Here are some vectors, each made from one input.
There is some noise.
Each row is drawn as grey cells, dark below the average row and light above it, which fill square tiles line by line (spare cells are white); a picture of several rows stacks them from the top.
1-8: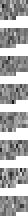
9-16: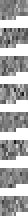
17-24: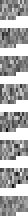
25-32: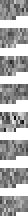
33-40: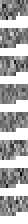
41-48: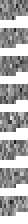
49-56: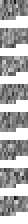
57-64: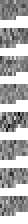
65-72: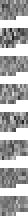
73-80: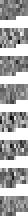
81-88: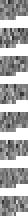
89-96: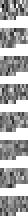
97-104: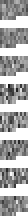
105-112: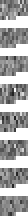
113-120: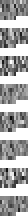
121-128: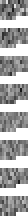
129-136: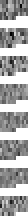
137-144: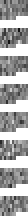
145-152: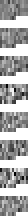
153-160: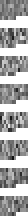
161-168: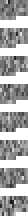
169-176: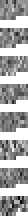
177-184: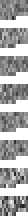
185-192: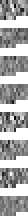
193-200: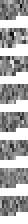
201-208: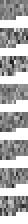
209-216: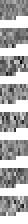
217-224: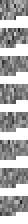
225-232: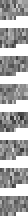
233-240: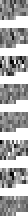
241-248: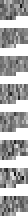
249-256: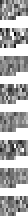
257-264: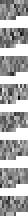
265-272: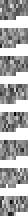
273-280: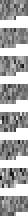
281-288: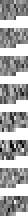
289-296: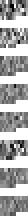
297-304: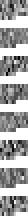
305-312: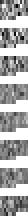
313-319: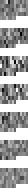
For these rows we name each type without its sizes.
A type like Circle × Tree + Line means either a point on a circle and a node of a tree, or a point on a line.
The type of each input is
(Bool × Bool × Bool × Bool + Unit) × (Circle + Unit).
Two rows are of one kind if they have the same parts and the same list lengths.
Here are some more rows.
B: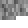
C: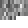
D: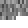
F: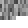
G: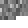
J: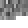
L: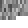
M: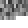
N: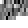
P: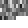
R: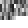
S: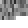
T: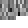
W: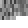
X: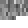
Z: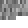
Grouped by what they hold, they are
B, L, S, W, Z
C, D, J, M, X
F, R
G, N, P, T

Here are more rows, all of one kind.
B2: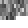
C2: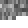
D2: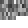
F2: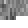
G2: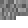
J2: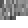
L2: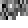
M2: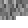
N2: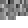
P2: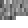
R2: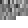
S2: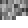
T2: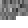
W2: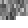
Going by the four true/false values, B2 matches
F2, J2, P2 and W2.
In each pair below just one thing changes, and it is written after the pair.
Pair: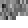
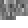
the place on the circle
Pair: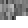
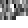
one of the four true/false values
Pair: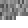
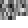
the place on the circle
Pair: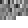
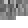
one of the four true/false values
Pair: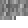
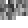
the place on the circle
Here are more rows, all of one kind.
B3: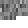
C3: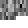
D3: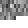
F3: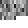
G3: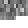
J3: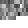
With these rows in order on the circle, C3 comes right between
B3 and F3.
